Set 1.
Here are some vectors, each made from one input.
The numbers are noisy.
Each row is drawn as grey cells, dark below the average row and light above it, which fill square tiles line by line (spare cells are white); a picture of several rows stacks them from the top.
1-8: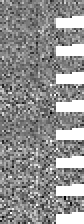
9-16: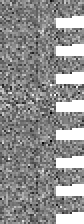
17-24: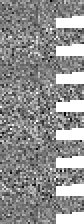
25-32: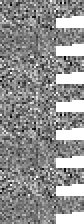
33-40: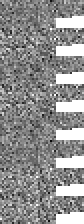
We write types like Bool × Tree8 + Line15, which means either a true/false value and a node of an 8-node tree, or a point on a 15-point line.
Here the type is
Line3 × Line3 + Line5.
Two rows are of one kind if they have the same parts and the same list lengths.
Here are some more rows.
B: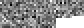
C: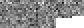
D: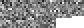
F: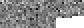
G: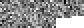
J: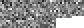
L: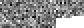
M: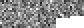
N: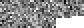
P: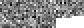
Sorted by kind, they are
B, D, G, J, L, M, N, P
C, F

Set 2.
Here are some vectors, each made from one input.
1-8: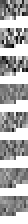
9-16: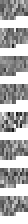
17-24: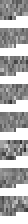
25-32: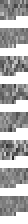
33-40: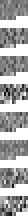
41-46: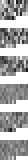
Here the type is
Bool × (Tree7 + Unit).
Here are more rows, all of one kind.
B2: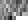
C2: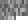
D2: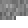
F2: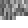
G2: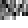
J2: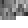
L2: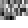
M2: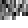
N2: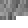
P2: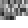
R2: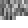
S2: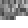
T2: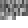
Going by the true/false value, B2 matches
C2, D2, N2 and T2.
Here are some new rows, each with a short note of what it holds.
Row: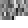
a true/false value
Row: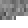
a node of a 7-node tree and a true/false value
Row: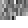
a true/false value
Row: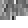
a true/false value
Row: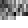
a node of a 7-node tree and a true/false value
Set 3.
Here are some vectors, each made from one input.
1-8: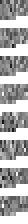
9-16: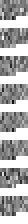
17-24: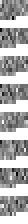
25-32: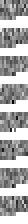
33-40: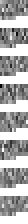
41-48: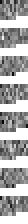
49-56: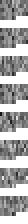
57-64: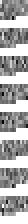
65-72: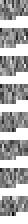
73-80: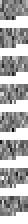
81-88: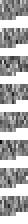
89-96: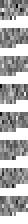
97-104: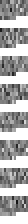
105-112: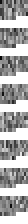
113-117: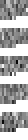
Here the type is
Circle6 + Tree10.
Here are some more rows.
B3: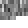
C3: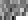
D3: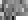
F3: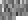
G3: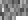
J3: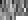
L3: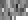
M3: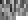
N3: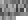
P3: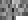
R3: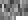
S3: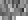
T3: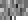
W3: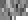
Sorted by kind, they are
B3, F3, G3, J3, L3, N3, R3, S3, T3, W3
C3, D3, M3, P3

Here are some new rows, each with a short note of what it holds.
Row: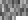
a node of a 10-node tree
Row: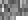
a node of a 10-node tree
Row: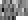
a point on a 6-point circle
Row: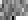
a point on a 6-point circle
